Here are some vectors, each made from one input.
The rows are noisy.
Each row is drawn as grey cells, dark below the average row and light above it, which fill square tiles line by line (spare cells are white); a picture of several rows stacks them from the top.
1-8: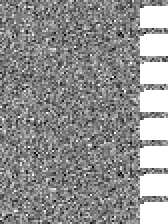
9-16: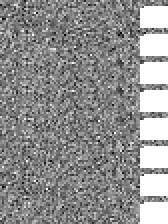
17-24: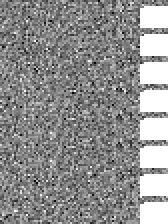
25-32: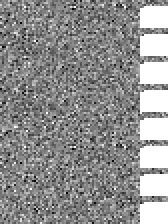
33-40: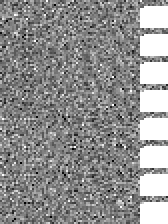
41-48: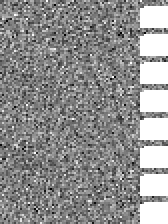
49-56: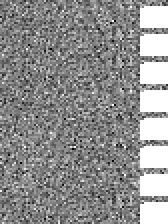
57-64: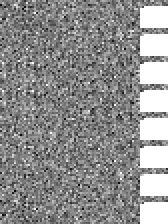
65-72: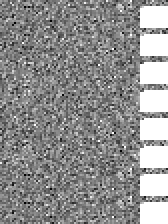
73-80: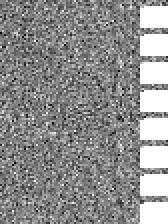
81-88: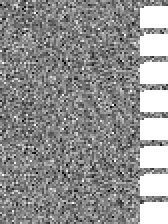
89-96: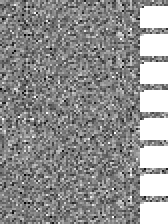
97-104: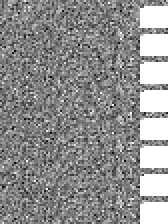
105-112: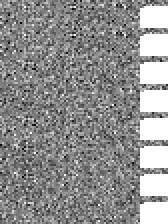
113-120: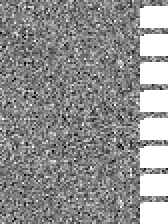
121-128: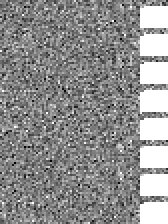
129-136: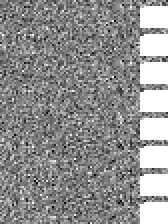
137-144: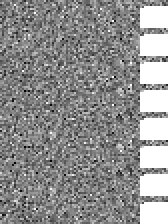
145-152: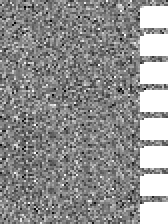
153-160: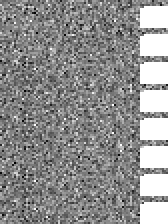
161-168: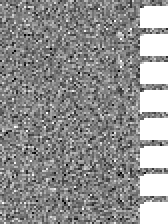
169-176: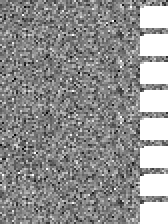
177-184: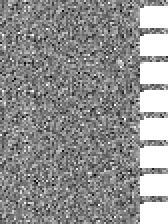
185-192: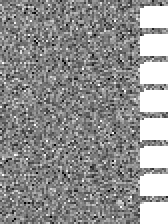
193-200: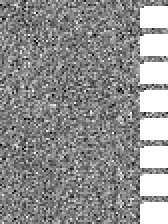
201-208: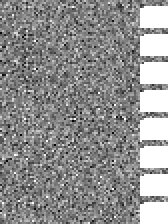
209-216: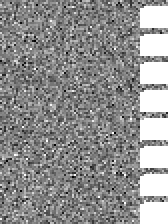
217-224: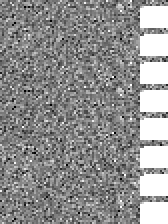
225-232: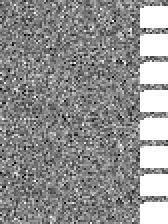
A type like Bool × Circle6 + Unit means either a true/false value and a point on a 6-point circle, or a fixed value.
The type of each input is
Circle16 + Tree12.
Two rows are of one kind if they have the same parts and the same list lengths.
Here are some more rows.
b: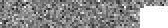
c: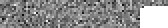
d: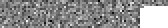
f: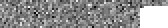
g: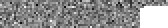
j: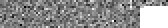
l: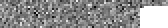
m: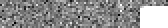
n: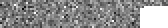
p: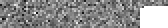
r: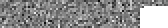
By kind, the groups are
b, f, g, l
c, d, j, m, n, p, r

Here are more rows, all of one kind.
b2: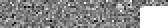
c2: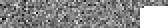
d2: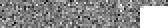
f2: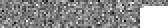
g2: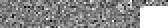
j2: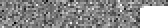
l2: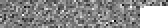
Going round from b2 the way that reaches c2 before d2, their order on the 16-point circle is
b2, g2, l2, c2, f2, j2, d2.
